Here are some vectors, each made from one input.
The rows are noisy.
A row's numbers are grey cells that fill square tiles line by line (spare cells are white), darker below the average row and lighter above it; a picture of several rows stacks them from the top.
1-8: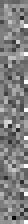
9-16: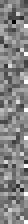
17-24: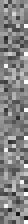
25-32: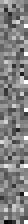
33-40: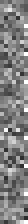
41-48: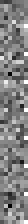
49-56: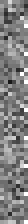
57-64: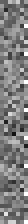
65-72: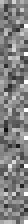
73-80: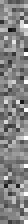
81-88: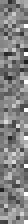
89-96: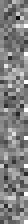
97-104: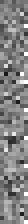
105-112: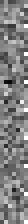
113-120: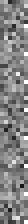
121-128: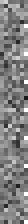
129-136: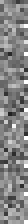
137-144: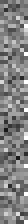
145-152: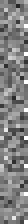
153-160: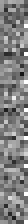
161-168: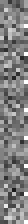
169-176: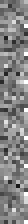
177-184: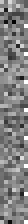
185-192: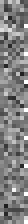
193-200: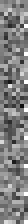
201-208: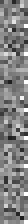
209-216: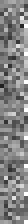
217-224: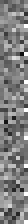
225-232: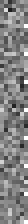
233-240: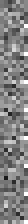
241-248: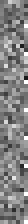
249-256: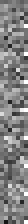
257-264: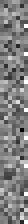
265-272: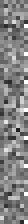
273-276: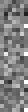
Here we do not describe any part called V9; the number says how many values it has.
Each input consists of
a node of a 20-node tree, three true/false values and a value of V9.
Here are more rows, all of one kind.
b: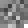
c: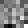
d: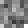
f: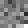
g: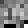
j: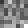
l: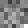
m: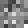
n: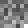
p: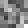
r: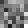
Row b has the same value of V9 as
c, j, m and n.
